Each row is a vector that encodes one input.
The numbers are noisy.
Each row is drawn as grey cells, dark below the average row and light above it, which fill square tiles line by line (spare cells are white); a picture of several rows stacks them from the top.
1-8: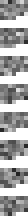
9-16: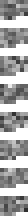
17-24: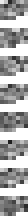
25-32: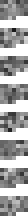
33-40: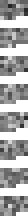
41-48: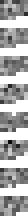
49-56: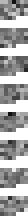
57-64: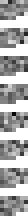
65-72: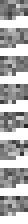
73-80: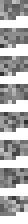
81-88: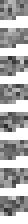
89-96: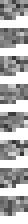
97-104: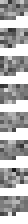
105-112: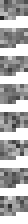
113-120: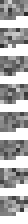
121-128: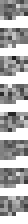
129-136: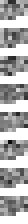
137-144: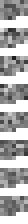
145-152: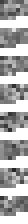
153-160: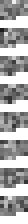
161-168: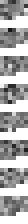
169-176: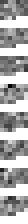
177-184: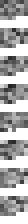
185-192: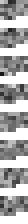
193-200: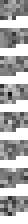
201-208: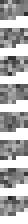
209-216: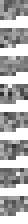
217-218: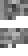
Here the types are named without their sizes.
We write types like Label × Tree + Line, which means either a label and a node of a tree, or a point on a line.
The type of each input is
(Bool × Circle + Unit) × Circle.
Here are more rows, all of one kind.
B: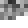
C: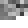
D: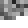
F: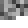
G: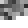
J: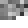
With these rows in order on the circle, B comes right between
G and J.
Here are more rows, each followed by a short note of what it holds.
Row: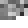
a point on a circle
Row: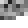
a point on a circle
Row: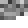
a point on a circle
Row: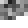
a point on a circle
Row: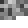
a point on each of two circles and a true/false value
